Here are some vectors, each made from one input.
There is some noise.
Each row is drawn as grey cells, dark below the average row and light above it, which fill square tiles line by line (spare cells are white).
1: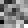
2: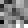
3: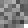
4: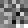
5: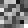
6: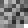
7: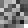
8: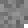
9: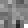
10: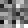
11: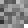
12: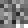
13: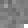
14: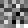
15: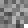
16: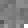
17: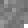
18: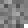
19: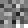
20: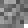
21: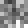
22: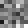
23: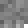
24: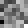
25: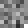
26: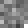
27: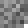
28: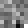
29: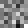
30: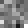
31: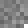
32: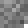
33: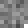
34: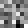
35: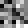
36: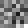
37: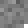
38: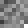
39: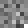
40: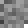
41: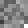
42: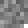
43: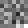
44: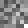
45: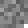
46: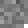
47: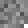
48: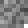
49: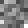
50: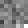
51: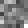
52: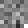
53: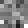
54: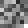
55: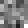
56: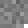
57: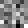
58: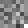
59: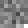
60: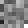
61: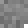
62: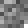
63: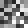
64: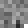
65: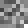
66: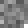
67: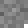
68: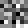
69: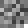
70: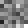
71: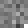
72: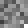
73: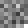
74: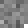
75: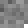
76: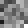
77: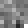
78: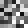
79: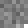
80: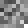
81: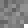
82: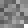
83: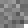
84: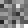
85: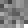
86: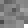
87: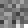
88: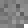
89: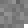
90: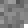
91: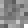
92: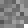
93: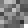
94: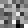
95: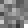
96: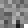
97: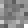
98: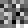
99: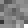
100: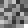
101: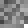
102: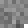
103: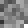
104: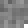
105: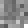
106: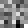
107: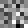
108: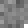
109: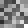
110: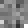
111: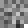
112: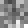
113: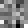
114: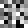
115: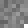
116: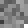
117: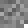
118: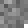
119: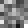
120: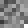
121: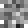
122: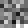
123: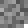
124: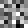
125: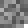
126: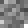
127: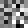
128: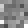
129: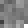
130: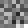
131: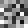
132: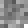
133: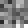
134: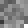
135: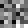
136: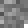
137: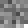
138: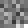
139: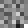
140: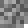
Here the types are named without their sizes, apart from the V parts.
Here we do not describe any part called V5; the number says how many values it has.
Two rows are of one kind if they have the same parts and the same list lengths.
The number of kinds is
4.
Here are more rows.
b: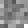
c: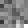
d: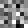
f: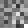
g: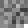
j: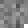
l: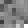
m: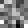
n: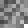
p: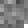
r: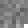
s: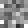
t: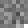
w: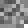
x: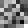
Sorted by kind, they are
b, s
c, d, f, l, n, p, r, t
g, j, m, w
x

